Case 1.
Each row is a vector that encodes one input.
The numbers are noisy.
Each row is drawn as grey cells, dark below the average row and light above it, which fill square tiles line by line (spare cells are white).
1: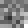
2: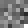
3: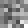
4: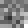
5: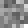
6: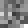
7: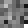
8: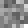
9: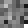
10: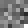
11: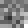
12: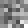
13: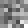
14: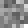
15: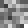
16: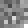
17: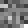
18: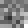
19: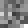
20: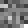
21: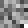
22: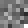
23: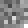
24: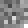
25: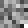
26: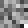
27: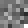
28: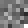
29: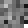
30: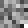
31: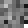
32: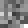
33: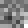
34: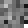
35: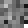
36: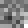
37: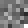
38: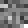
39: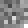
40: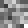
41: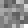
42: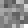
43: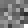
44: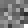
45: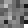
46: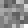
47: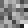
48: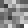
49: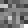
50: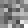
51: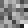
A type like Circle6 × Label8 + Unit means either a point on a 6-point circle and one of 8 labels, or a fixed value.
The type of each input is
Line10.
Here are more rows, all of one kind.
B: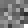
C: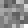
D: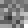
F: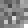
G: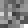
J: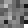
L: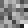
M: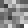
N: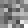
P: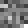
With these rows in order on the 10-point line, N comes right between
D and M.
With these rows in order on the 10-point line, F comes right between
C and D.
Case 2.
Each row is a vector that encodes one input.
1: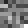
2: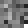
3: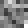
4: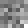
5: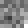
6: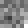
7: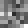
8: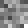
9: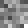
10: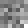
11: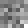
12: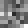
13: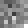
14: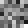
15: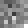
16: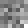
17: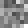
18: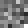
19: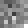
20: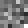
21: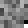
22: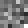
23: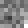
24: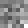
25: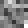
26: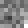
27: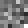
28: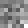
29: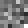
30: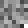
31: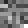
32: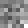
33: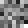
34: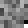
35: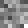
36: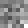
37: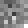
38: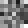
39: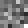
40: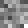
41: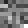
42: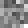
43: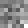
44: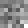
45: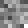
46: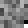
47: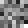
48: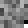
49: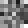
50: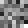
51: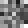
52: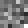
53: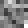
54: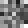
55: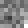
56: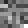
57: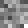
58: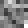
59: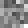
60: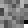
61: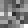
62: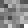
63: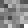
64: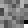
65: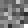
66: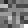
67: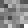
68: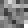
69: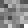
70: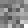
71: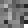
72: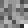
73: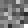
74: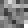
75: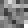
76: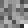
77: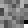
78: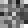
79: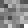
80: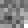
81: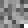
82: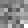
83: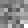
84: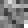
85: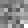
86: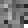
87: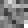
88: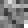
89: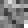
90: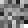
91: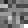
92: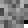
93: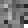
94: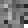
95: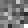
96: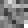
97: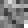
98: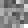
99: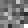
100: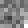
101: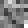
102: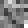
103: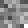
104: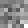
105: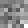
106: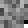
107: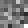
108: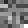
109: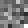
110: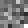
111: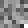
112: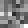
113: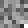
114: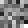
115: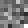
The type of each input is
Line14.
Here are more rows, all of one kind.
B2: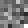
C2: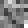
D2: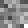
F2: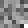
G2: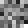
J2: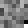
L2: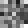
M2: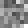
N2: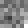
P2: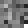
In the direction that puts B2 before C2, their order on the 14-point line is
L2, G2, J2, P2, B2, M2, N2, D2, F2, C2.
